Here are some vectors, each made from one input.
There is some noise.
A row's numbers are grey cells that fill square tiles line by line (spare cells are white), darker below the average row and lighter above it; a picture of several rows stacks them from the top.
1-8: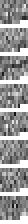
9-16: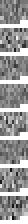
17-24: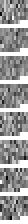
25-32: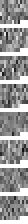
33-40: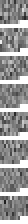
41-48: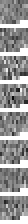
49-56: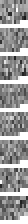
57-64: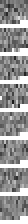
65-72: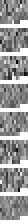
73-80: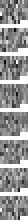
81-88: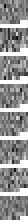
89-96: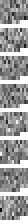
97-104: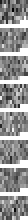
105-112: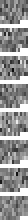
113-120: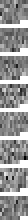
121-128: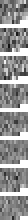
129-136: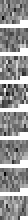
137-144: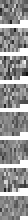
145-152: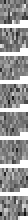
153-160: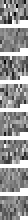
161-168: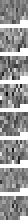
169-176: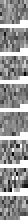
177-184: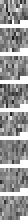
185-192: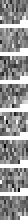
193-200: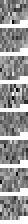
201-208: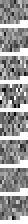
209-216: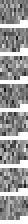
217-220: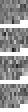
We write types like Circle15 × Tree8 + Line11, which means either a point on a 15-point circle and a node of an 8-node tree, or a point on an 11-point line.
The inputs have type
Bool × Bool × Bool × (Tree9 + Unit) + Line7 + List2(Line5).
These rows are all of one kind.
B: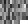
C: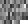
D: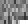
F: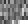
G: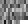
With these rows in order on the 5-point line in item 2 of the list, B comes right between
C and G.
